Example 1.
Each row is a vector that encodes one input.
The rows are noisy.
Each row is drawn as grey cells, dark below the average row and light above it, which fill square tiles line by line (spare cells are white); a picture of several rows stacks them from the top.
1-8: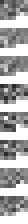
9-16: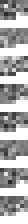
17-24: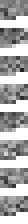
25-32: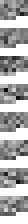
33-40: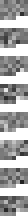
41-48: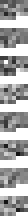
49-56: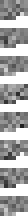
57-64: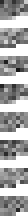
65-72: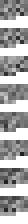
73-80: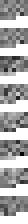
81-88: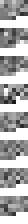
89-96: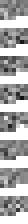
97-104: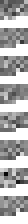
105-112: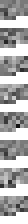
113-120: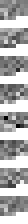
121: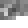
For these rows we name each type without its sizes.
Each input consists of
three true/false values.
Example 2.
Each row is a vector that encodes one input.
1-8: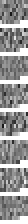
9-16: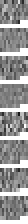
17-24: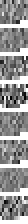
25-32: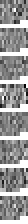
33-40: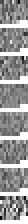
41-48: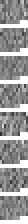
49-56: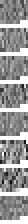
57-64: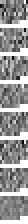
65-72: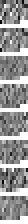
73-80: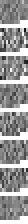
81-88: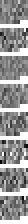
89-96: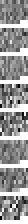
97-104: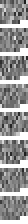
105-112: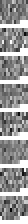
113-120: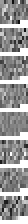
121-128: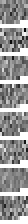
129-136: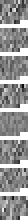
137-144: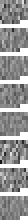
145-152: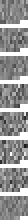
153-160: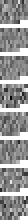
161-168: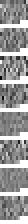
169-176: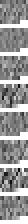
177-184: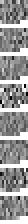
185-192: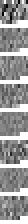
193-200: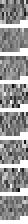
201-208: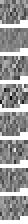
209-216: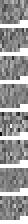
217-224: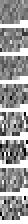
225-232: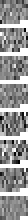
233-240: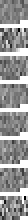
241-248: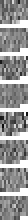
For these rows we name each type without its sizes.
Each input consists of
a point on a line.
